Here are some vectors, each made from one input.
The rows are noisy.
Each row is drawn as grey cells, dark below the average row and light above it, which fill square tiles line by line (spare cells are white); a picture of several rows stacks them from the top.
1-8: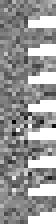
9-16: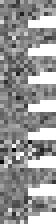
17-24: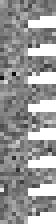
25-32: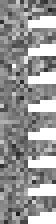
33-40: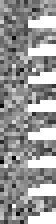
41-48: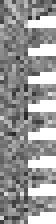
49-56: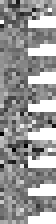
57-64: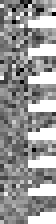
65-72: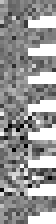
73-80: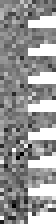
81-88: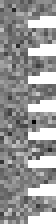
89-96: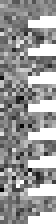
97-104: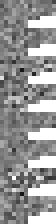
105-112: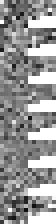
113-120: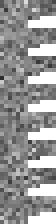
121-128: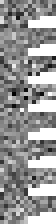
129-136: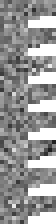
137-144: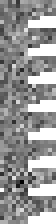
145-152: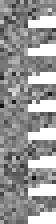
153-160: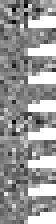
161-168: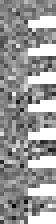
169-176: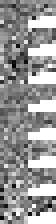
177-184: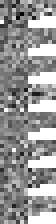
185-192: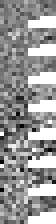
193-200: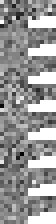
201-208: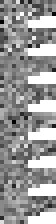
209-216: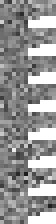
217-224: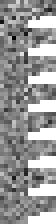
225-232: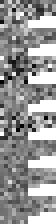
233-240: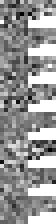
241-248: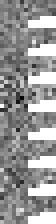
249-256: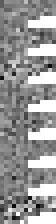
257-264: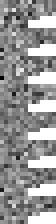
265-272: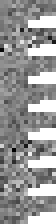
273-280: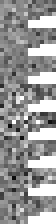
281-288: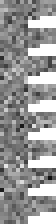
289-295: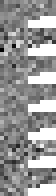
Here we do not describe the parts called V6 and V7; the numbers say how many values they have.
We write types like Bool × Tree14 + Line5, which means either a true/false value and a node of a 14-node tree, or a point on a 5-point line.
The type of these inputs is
Bool × Bool × Bool + Circle9 + Tree10 + V6 × V7.
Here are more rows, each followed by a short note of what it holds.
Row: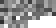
a point on a 9-point circle
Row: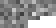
a node of a 10-node tree
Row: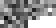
a value of V6 and a value of V7
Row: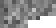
a node of a 10-node tree
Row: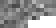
a node of a 10-node tree
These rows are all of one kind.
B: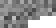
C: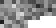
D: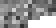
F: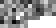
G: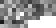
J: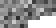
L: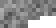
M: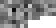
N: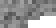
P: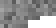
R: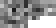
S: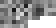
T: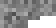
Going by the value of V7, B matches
G and T.
